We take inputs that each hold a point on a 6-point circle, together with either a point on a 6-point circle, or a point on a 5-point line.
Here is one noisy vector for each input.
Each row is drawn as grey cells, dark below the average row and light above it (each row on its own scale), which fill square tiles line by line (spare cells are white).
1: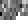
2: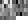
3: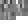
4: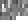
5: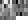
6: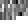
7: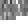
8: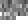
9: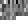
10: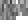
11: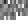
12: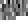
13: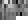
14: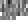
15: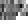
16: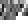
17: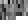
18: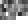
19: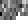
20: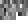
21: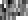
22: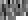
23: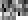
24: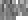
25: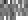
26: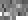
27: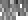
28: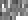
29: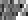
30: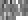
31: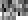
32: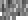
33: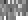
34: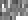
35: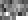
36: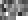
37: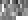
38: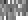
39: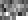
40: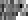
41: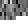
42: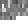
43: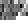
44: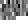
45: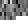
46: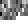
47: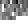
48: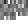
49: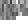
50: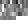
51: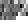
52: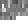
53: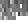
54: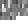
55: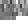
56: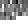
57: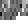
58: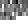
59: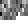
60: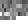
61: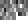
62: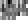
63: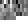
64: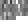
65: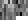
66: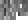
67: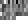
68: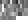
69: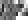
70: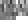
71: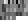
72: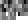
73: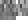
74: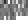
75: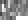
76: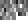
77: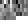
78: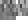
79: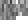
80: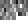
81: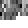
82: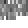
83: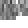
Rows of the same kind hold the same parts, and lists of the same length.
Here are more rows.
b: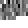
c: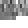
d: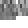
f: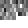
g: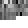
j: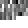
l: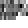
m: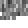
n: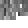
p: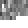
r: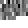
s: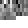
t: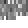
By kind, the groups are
b, f, g, j, m, n, r, s
c, d, l, p, t

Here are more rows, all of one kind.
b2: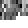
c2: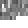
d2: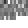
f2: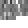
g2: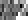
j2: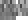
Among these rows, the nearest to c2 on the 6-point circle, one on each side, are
b2 and d2.
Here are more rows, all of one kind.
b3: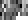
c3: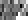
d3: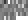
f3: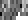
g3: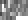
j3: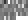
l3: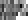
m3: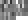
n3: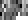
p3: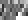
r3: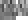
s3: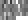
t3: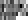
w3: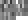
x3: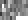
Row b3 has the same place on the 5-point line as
m3, n3, t3 and w3.
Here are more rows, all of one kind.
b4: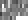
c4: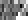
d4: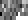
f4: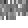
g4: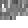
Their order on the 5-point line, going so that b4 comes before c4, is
g4, b4, c4, d4, f4.
